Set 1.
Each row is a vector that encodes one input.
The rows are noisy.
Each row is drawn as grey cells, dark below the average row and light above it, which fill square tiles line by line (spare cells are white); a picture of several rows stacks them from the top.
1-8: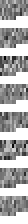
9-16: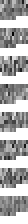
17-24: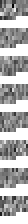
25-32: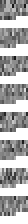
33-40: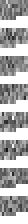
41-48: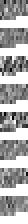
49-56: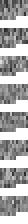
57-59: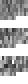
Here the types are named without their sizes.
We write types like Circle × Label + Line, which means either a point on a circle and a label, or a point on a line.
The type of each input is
(Bool × Bool × Bool + Unit) × Label.
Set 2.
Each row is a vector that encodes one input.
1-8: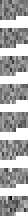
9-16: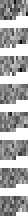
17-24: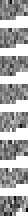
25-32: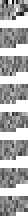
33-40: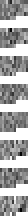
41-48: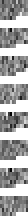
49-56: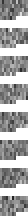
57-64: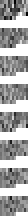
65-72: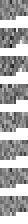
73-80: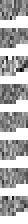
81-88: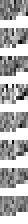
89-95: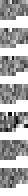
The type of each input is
Line6 + Line9.
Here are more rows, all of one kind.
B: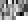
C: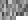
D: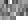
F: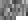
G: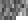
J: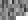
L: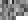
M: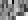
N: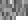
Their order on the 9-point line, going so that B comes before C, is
B, C, N, D, F, G, L, J, M.
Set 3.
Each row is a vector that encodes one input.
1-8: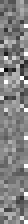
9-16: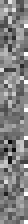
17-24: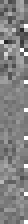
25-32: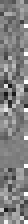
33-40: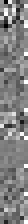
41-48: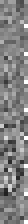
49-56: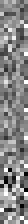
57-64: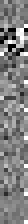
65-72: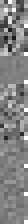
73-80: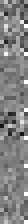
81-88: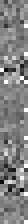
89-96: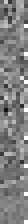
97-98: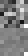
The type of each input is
Bool × Line6 × Line6.
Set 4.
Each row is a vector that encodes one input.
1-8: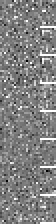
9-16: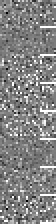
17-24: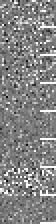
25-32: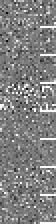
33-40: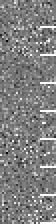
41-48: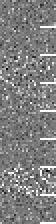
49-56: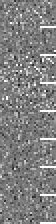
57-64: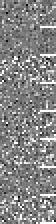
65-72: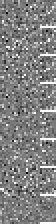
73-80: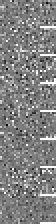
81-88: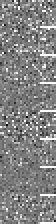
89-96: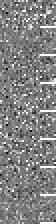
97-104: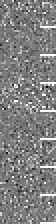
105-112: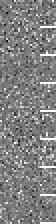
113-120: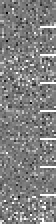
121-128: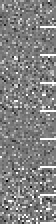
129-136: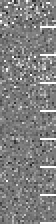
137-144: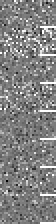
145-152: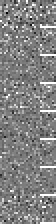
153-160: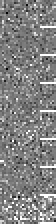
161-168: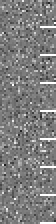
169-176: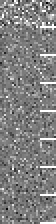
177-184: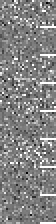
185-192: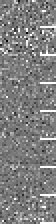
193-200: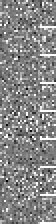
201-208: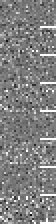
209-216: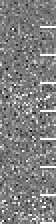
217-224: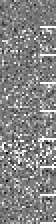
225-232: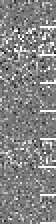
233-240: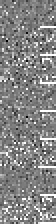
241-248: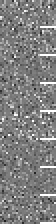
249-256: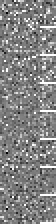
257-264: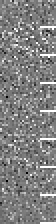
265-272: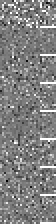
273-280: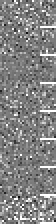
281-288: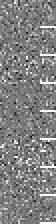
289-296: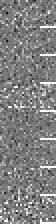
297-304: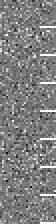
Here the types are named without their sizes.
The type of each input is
(Circle + Unit) × Line × Line.
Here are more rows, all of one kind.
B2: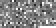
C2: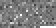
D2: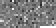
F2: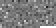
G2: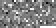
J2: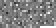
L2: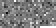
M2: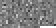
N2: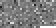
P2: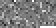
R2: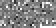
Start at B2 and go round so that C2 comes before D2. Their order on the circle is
B2, L2, N2, C2, G2, R2, P2, F2, D2, M2, J2.
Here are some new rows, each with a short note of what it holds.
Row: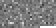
a point on each of two lines
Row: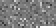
a point on each of two lines
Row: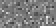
a point on a circle and a point on each of two lines
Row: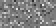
a point on each of two lines
